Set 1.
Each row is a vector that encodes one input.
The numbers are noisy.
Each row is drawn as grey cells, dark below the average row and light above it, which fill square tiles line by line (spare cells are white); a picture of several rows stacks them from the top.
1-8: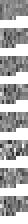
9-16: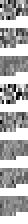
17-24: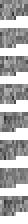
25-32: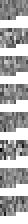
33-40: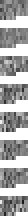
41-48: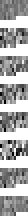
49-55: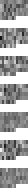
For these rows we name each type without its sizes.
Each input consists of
a point on a line.
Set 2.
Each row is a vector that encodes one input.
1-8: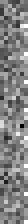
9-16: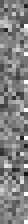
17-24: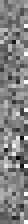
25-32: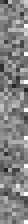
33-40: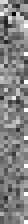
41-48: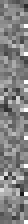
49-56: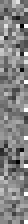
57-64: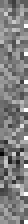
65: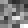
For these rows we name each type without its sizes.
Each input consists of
a point on a circle.
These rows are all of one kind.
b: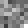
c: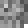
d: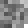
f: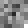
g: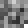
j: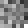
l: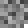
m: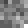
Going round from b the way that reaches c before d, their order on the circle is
b, c, j, l, f, d, m, g.
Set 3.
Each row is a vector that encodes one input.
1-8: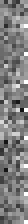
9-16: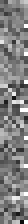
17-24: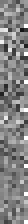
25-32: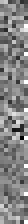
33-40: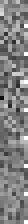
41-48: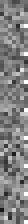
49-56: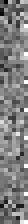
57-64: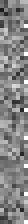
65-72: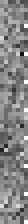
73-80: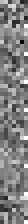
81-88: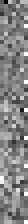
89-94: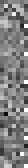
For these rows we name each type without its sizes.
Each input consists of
a point on a circle.
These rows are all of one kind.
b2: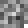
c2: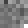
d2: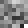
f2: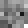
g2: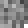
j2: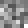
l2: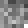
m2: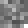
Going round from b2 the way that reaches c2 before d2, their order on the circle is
b2, c2, f2, d2, j2, l2, g2, m2.
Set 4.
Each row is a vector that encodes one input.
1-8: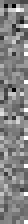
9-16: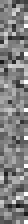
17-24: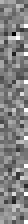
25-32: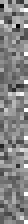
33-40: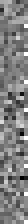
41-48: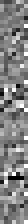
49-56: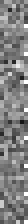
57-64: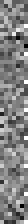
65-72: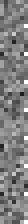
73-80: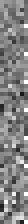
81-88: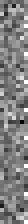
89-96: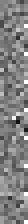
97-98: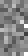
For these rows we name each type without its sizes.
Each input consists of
either a point on a circle, or a fixed value.
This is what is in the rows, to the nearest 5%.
About 95% of them hold a point on a circle. The rest hold a fixed value.
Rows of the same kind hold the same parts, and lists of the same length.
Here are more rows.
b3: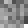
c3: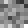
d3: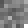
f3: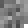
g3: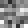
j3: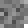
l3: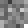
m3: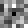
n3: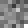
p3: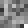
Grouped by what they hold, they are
b3, c3
d3, f3, g3, j3, l3, m3, n3, p3

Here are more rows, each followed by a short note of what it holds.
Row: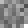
a point on a circle
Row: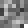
a point on a circle
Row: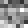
a fixed value
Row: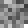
a fixed value
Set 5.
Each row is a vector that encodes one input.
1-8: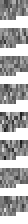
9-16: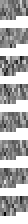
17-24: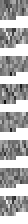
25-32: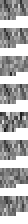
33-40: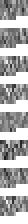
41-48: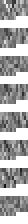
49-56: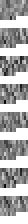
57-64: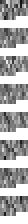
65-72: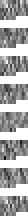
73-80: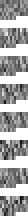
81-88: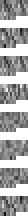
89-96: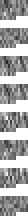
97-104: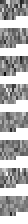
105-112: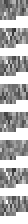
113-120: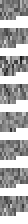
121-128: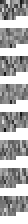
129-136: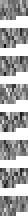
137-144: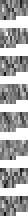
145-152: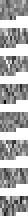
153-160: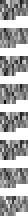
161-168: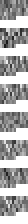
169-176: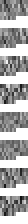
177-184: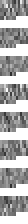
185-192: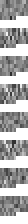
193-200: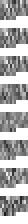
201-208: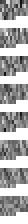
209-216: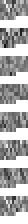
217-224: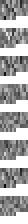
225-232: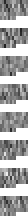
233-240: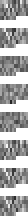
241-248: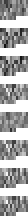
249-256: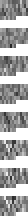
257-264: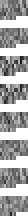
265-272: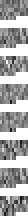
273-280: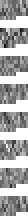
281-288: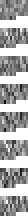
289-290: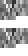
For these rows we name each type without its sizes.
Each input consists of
a point on a line.
